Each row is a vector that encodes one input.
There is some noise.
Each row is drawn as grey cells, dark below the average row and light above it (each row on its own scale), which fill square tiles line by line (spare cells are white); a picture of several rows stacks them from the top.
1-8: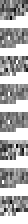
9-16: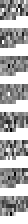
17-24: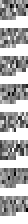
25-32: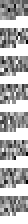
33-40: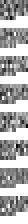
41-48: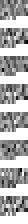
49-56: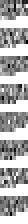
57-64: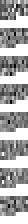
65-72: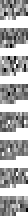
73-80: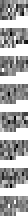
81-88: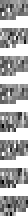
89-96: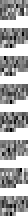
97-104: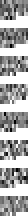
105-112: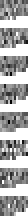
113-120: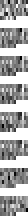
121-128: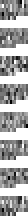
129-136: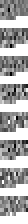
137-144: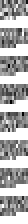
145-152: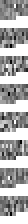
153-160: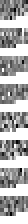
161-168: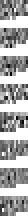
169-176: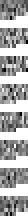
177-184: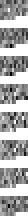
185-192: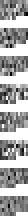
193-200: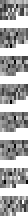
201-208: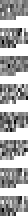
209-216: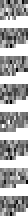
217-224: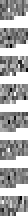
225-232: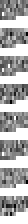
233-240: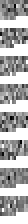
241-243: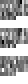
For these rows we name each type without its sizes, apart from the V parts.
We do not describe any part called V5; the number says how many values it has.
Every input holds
either a point on each of two lines, or a list of items, each a true/false value and a value of V5.
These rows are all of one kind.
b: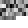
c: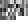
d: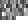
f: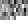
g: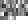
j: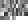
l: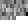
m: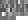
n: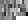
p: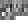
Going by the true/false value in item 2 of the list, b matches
c, l, n and p.
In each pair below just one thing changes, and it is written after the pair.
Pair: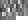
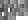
the value of V5 in item 2 of the list
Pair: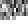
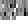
the true/false value in item 2 of the list
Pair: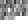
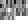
the value of V5 in item 2 of the list
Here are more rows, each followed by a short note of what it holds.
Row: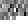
a list of two items
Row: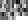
the empty list
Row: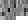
a list of one item
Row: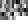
the empty list
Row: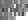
a list of two items
